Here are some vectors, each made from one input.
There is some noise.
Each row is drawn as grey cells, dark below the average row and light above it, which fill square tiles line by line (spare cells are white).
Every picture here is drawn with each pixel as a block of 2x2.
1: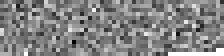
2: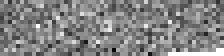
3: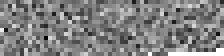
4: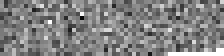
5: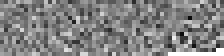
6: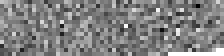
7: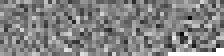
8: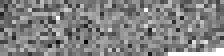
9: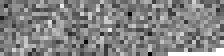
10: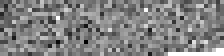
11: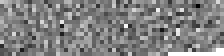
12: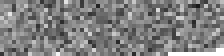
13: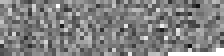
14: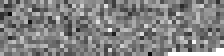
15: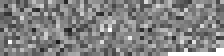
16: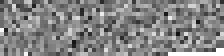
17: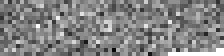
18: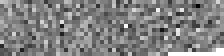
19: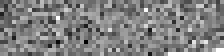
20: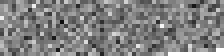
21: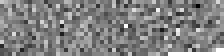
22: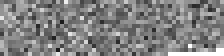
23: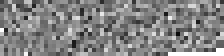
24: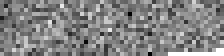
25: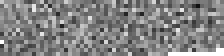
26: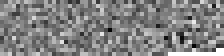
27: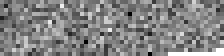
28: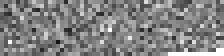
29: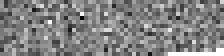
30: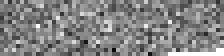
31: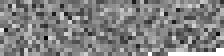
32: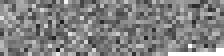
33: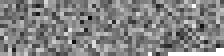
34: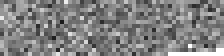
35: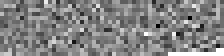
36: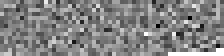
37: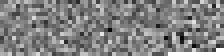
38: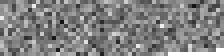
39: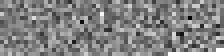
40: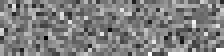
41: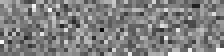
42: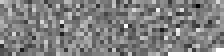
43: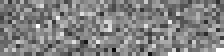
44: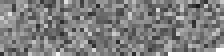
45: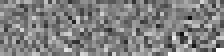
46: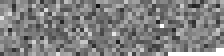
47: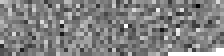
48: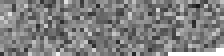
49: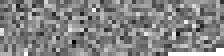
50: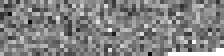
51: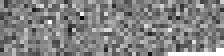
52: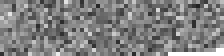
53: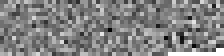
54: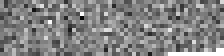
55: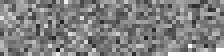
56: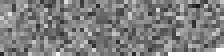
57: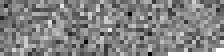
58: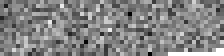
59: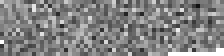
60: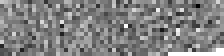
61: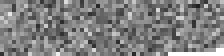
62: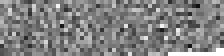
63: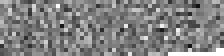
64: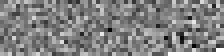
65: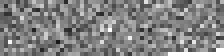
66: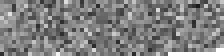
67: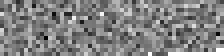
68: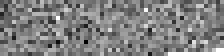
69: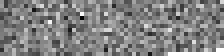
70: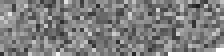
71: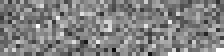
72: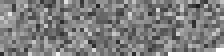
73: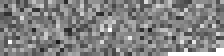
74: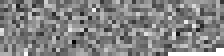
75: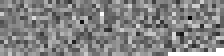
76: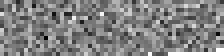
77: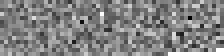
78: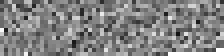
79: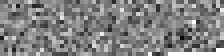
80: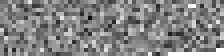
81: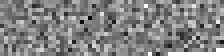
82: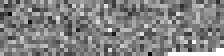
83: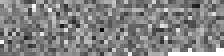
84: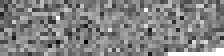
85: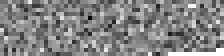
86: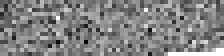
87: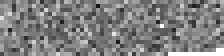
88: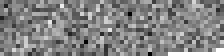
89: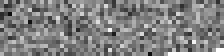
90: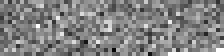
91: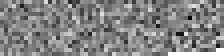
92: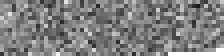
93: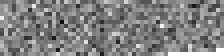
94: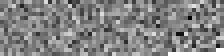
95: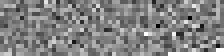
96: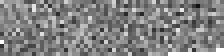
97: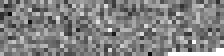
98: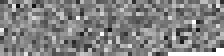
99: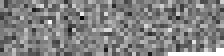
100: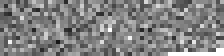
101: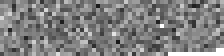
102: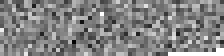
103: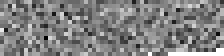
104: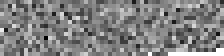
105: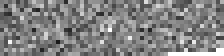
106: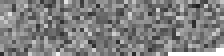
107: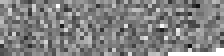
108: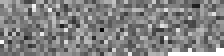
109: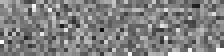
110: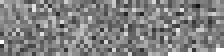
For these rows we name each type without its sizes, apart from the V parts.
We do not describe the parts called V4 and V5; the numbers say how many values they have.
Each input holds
either a label, or three true/false values, or a value of V4 and a value of V5.
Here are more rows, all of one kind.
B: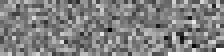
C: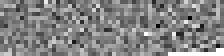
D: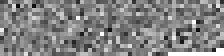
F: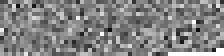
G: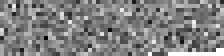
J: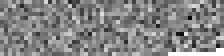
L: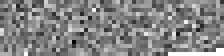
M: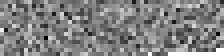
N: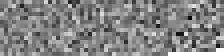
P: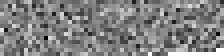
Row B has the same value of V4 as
C, J and N.
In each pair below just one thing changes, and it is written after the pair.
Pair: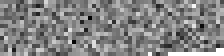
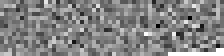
the value of V4
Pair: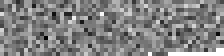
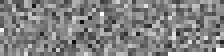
the value of V4
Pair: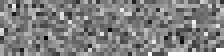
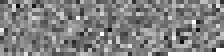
the value of V4
